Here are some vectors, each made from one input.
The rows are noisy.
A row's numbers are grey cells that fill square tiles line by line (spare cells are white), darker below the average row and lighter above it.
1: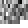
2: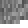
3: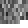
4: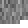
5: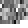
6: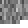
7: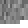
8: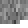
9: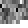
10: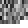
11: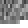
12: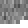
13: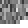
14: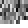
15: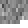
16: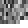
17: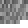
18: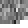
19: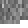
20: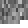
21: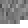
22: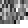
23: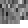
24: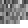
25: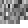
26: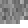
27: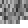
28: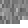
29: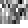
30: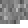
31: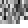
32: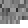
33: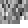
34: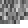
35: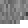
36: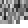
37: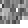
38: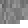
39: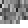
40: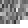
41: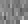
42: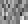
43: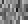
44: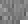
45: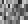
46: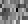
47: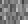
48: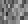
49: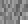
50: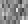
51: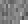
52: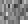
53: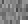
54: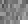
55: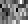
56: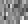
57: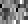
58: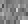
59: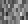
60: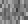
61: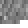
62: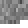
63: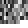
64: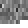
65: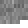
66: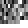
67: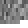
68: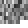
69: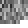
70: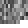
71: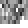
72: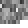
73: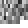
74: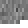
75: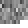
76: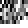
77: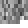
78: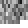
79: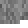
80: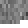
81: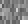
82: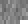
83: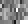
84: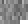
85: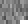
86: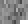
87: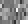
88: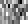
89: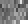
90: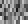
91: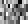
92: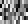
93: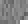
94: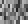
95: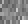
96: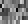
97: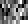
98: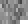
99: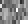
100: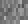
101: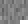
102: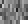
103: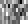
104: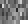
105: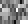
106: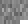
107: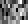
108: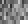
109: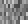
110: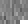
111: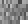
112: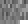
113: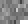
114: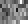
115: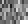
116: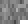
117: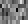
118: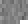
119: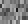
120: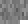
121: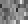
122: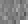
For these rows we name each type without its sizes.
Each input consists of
a point on a circle, together with a list of points on a line.
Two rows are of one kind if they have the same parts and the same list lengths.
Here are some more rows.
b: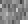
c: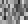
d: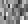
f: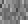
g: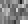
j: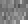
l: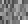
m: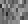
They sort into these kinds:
b
c, d, j, l
f, g, m

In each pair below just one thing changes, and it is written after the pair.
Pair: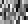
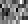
the place on the circle
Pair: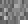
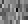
the place on the line in item 1 of the list
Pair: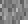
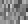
the place on the line in item 2 of the list
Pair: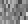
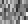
the place on the line in item 2 of the list
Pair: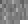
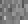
the place on the line in item 2 of the list
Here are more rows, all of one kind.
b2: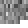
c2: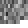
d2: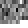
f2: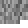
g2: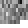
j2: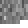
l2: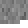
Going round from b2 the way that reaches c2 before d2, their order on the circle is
b2, g2, l2, c2, d2, f2, j2.
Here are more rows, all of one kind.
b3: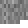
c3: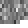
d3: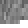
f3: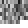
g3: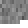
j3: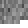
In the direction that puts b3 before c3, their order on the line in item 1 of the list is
b3, c3, j3, d3, g3, f3.
